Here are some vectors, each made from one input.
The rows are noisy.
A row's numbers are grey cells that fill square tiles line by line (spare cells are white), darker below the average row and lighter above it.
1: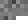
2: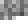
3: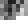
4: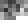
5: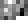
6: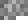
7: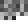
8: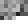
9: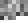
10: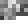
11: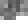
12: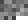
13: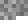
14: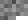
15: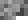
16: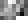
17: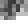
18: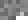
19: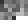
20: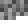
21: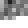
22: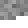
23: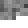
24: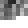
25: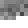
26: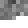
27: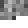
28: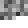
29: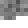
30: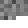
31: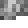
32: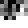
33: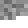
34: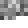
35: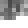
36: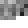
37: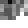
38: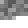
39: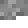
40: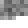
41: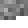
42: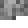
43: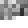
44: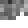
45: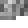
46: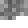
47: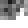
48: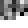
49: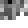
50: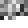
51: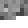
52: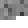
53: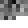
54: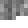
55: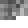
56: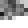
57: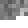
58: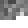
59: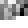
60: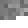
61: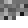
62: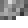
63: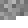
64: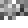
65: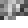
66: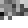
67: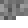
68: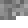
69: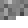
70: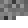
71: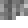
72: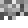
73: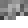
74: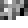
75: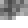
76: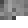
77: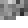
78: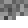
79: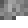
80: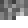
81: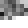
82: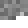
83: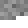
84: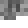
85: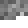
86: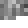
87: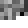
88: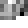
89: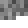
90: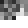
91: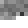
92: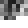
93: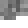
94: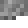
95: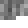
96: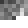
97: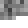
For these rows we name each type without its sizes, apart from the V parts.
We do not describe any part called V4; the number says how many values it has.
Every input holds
a list of items, each a true/false value and a value of V4.
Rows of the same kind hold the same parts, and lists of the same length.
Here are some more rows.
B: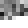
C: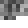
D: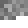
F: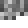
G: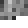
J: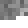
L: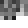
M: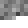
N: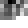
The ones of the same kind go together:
B
C, F, M, N
D, G, J, L

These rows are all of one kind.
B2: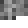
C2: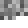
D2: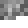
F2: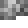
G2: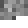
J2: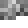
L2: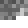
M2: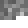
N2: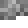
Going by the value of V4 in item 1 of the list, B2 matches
D2 and M2.
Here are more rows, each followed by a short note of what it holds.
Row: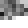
the empty list
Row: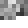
a list of two items
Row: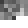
a list of one item
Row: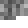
a list of two items
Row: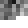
a list of two items
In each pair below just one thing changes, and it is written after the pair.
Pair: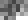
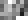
the value of V4 in item 1 of the list
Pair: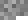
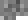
the value of V4 in item 1 of the list
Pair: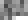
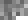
the value of V4 in item 1 of the list
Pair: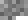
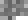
the value of V4 in item 2 of the list
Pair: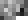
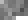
the true/false value in item 1 of the list
